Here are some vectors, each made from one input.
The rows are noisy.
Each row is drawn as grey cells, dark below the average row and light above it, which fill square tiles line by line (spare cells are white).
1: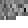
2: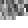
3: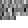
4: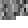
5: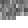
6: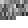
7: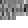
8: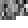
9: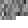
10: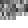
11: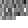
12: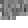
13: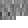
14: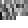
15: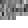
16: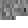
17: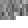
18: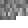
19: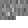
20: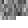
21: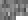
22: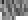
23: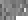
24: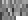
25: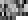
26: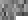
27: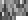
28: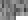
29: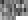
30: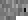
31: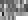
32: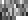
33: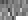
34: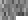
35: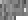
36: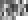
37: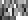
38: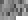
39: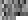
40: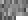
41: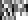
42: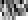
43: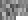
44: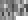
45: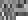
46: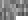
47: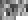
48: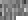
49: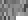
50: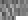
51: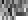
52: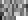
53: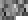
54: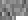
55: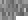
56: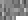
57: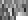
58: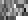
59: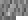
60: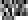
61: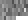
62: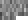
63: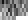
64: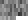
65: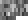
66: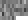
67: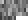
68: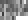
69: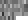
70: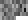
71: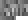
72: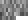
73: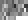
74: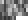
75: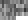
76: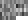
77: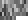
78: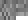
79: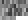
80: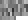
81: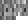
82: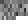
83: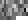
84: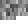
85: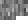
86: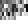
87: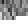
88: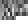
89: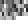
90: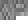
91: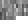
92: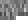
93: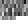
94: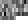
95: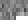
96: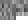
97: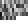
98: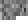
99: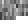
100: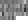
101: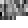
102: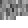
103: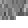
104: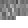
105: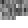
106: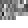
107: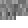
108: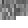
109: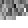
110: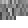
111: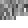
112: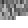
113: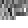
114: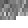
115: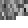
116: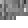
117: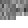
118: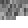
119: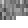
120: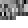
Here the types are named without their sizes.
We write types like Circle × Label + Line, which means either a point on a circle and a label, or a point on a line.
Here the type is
Bool × Circle × List(Line).
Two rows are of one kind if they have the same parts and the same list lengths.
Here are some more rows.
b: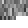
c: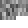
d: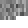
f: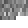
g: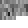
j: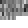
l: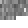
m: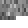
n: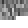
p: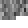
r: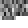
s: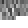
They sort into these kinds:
b, n, r, s
c, d, f
g, j, m
l, p

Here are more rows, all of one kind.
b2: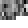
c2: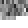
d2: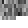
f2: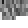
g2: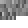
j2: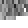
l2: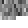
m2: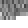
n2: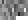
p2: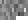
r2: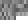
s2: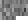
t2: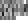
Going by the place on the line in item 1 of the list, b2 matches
g2, n2, p2 and s2.
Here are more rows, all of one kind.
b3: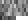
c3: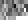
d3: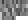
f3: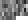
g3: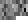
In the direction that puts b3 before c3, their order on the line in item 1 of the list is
f3, b3, d3, c3, g3.
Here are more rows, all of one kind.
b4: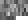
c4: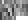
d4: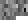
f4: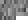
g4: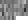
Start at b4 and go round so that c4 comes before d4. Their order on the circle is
b4, f4, c4, d4, g4.
